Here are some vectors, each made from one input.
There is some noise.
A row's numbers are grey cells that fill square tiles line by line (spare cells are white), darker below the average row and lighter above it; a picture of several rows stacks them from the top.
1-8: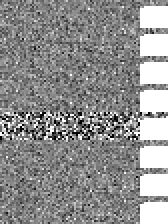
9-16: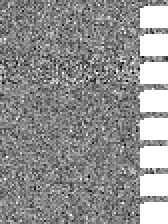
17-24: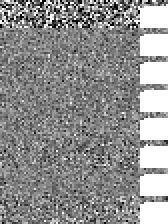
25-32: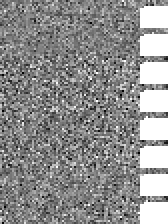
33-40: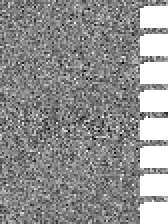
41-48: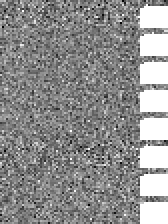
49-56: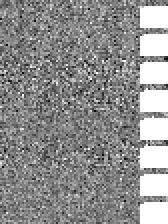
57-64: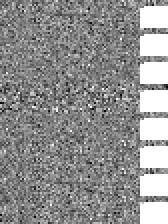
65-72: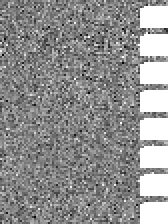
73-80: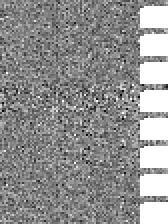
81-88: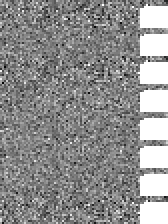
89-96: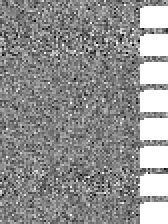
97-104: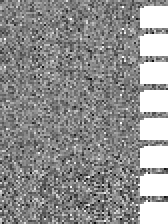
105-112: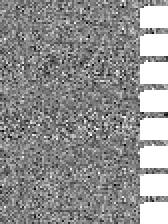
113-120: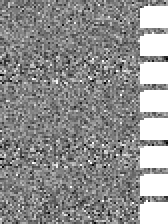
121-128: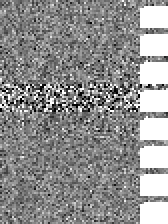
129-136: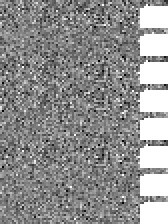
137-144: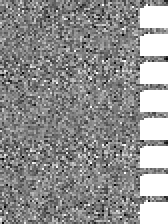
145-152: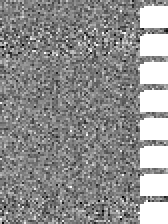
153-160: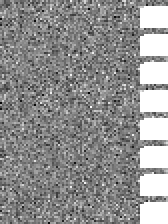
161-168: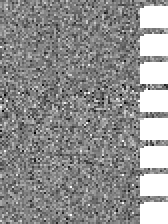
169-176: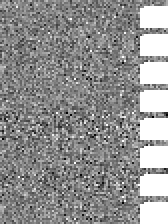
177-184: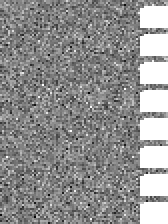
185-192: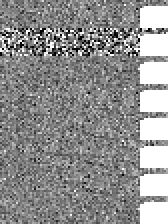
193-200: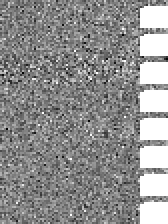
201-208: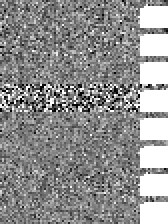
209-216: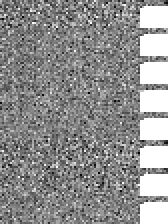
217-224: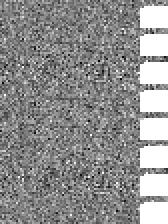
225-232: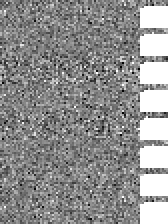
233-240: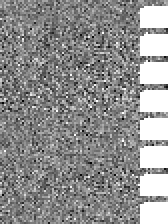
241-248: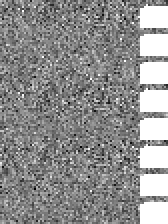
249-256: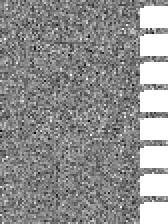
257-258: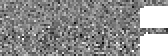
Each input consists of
a list of up to two items, each either a point on a 5-point circle, or a point on an 11-point circle.
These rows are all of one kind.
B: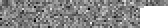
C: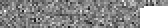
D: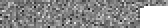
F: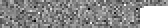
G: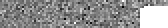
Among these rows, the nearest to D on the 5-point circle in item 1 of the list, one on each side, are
F and G.
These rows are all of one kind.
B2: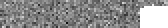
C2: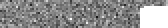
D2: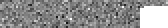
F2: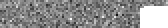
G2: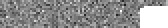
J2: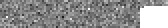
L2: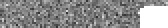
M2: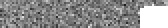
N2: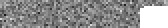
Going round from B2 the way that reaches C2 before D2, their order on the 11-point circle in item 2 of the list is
B2, G2, C2, N2, M2, J2, F2, L2, D2.
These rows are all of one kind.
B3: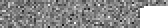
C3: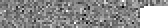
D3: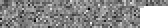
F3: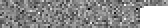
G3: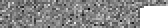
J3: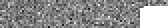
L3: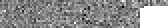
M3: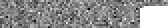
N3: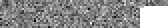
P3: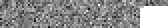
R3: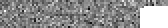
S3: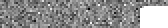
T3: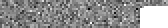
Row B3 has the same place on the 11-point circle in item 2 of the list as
D3, L3 and S3.
